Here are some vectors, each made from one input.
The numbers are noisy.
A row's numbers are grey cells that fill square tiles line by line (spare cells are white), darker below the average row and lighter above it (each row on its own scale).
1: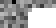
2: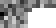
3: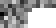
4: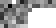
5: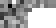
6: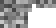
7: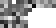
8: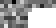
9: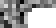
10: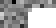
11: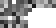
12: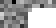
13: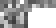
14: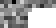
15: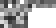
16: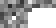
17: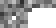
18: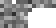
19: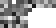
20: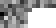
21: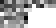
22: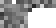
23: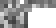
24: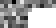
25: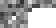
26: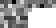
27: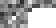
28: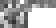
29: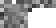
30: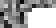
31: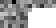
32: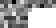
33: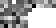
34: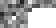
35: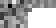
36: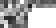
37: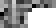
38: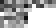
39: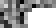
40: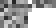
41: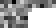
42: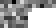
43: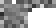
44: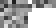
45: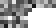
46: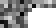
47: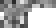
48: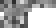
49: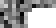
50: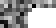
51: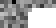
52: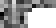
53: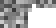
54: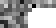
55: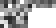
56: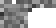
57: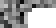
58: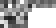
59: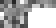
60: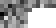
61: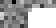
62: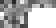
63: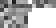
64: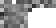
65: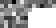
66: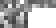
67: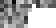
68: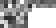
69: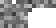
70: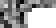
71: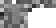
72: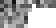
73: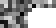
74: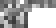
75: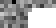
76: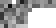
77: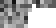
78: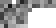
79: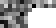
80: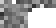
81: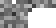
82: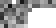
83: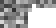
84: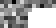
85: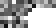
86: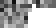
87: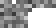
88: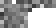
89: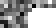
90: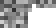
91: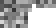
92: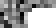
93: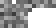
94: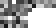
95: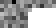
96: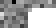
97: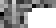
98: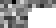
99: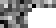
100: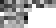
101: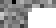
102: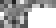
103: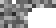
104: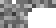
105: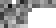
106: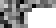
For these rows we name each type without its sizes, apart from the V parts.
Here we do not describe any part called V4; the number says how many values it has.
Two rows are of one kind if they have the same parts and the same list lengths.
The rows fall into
2 kinds.
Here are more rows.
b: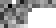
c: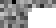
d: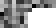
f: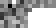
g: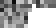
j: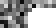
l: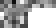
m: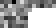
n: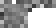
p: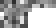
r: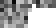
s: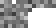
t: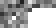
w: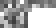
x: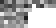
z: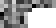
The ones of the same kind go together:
b, f, g, r, t, x
c, d, j, l, m, n, p, s, w, z

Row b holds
a true/false value and a value of V4.
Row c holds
a point on a circle and a true/false value.
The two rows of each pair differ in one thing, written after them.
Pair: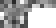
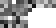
the true/false value
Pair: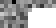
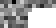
the place on the circle
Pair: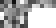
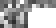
the place on the circle
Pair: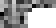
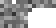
the place on the circle
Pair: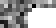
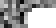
the place on the circle
